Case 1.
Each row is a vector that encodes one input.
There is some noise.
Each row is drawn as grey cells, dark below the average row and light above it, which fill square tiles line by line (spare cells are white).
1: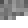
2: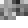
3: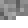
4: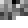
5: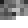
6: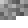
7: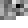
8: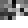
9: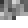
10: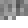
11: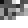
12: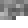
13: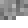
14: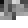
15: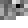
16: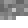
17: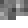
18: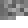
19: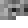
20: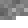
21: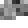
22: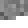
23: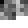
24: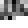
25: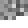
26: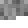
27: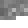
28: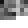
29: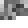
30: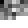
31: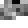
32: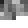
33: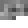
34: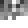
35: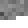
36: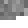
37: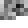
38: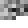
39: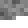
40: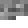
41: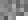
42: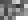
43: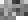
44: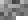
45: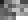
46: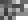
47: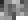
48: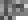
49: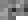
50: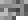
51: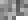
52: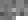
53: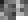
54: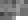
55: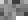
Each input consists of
a list of up to two items, each a point on each of two 3-point lines.
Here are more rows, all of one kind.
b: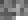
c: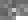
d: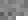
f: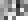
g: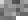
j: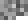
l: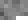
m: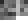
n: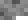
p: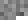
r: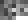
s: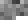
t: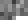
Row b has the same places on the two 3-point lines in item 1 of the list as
j and t.
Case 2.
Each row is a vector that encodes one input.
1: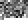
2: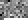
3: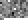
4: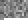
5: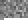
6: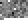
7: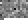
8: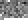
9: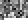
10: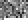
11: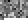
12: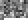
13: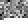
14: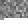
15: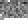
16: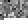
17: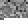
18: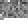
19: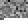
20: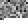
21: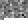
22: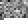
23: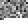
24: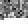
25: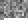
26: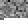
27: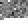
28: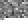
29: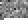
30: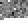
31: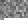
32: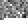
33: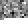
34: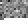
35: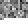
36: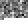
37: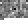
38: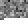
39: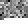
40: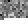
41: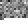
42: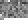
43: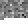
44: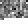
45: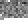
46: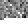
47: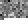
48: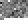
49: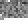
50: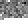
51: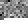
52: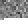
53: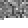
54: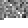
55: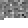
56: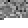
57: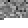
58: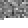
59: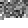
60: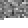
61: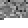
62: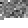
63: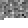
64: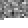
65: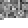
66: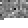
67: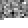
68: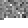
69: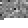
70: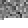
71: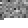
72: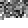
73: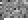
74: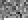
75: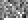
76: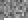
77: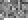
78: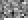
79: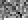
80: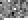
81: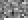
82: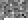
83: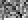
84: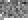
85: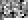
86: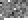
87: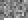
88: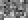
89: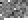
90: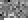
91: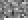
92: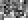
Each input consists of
a point on a 4-point line and a true/false value.
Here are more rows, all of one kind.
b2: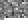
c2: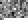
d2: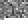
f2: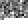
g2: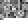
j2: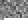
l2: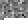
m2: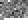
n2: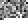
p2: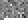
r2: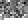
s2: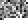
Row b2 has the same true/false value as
d2 and j2.
